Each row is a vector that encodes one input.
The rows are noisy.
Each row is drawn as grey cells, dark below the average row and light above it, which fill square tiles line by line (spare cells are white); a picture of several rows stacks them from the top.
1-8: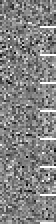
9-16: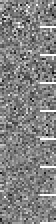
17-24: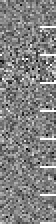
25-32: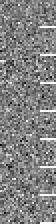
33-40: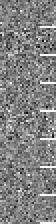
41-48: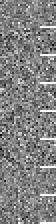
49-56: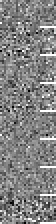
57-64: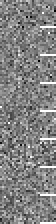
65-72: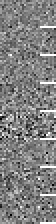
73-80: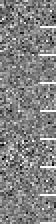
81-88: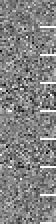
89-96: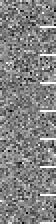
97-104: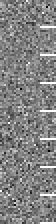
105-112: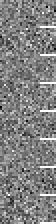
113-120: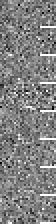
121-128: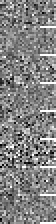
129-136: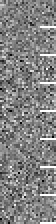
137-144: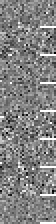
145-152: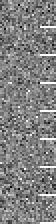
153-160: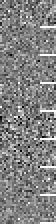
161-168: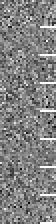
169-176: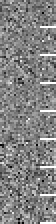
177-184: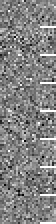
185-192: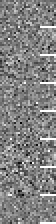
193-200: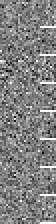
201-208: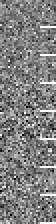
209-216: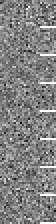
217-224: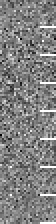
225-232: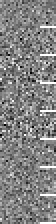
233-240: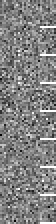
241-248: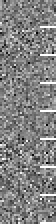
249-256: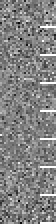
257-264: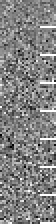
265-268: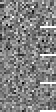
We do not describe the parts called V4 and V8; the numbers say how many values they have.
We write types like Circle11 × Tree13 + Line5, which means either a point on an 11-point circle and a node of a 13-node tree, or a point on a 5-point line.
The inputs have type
(Bool × Line5 + V4) × (Tree10 + V8).
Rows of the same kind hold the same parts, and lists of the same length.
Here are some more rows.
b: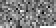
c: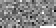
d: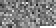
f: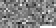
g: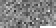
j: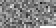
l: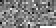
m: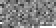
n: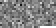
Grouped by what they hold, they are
b, g, j
c, f
d, m, n
l

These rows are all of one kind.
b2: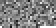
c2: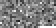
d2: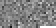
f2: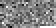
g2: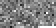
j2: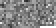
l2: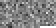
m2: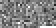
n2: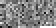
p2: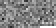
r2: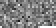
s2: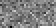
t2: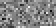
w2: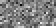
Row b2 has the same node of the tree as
d2, g2, r2 and s2.
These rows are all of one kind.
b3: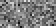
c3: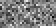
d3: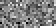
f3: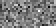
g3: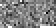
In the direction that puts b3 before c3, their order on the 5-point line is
d3, b3, g3, c3, f3.
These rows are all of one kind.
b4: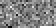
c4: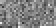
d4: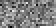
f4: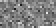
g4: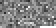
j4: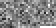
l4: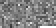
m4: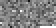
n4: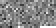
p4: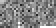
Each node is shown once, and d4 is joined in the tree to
f4.
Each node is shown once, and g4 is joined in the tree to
f4 and p4.
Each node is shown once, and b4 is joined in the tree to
l4.
